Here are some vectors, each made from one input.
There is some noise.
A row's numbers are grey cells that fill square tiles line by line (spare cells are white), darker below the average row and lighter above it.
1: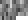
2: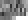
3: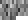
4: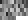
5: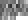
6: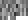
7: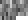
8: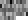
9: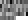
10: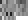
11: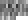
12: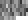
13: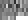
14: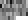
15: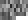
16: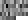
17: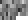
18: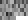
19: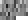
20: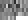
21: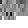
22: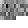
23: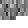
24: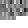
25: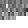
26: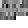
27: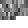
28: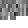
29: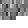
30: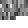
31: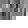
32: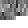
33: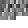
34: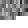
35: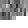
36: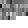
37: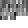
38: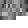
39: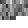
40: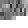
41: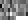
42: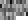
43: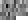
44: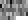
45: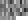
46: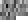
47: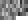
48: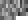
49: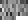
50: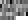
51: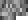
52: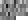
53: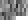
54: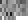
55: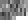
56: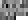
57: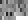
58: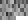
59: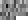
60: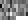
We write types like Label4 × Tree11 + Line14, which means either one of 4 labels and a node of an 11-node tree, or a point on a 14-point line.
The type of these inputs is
Circle6 × Label7.
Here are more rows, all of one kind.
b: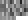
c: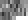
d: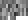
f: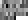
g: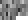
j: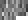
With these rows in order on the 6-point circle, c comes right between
g and j.
